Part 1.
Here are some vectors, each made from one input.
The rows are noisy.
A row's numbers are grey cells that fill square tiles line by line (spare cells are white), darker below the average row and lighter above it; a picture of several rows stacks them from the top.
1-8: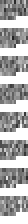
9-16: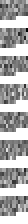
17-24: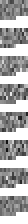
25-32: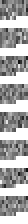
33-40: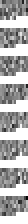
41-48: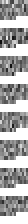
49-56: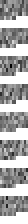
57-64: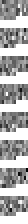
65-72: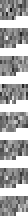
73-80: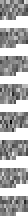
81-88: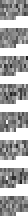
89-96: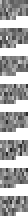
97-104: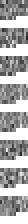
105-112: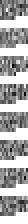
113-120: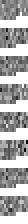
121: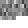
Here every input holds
a point on an 18-point circle.
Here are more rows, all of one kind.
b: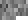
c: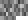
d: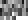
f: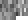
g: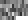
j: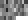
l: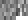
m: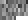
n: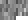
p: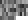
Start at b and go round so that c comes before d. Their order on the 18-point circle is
b, c, l, f, n, m, j, p, g, d.
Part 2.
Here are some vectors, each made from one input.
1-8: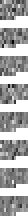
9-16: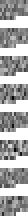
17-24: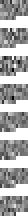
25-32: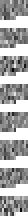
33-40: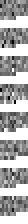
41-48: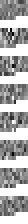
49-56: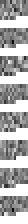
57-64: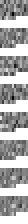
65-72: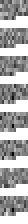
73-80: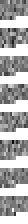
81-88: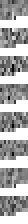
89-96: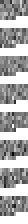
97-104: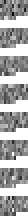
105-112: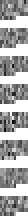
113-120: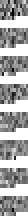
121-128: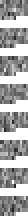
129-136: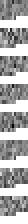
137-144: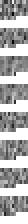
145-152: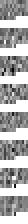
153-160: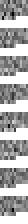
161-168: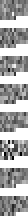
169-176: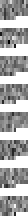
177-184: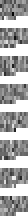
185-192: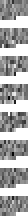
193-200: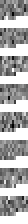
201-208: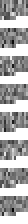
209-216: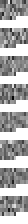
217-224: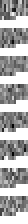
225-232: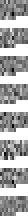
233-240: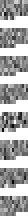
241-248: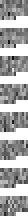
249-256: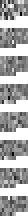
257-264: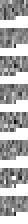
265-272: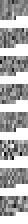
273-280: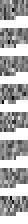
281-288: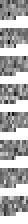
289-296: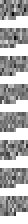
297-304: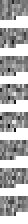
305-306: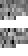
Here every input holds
either a fixed value, or a node of a 13-node tree.
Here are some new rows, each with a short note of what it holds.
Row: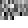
a fixed value
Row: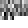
a fixed value
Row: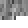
a node of a 13-node tree
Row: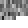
a node of a 13-node tree
